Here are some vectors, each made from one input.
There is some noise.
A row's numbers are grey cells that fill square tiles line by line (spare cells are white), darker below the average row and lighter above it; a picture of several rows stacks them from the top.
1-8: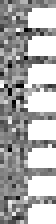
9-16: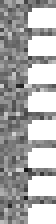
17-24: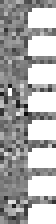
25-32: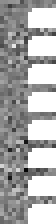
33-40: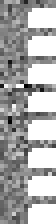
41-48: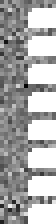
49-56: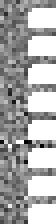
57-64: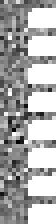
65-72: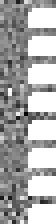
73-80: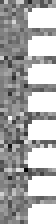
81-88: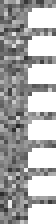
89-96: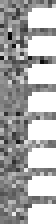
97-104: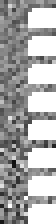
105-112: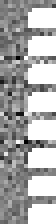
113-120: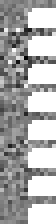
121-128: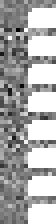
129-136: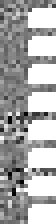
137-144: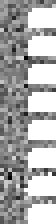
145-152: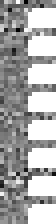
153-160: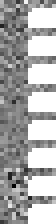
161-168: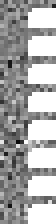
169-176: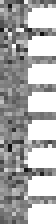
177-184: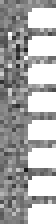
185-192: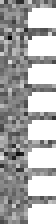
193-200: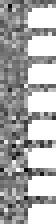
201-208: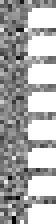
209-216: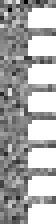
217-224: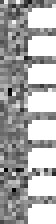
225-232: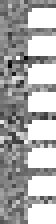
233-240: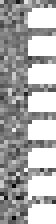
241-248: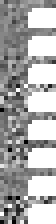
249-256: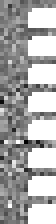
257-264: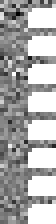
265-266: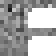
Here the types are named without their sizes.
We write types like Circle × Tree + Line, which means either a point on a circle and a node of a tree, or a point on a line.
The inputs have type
List(Circle + Line).
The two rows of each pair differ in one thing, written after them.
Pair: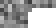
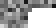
the place on the circle in item 2 of the list
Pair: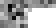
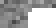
the place on the circle in item 2 of the list
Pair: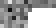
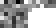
the place on the circle in item 2 of the list
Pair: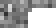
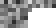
the place on the circle in item 2 of the list
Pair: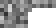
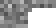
the place on the circle in item 2 of the list
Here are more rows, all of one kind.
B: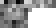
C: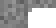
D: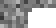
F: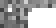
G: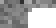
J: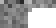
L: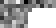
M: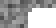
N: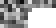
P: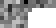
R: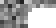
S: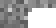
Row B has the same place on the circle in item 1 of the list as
D, L, M and N.
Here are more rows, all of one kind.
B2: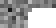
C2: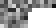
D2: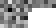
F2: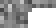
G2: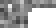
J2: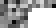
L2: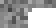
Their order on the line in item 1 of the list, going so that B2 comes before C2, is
B2, F2, C2, D2, J2, G2, L2.
